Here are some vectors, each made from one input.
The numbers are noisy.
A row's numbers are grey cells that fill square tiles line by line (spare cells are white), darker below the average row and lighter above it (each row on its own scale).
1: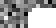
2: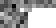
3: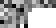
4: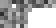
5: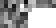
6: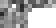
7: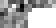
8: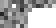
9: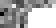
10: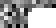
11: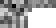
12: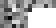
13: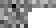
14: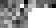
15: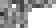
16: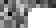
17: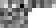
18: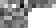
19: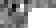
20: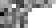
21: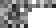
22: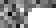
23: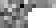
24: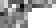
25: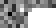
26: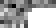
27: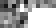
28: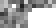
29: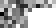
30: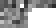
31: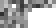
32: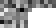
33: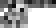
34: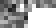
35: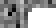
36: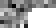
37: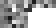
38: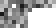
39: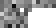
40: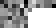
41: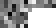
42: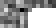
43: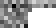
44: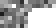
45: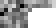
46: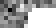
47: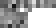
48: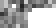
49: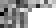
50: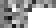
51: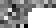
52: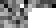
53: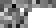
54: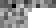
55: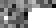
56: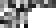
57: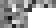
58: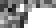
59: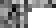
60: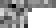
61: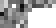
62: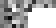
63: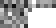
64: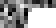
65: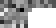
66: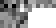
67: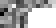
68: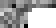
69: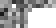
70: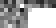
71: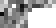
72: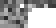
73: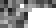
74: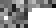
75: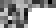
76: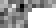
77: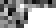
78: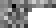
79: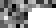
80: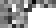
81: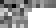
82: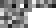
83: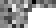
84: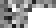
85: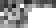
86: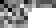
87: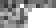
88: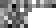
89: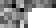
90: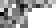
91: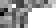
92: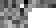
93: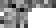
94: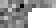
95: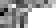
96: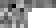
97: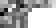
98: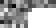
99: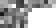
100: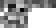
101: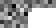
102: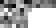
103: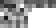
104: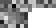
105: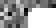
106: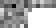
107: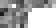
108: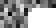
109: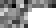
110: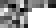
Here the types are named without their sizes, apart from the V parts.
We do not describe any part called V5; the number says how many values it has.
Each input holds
a list of items, each a true/false value and a value of V5.
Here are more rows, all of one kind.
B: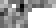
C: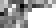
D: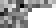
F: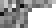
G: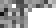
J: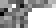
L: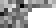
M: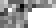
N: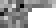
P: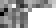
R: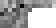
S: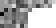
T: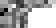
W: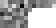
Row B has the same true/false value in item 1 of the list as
C, G and M.
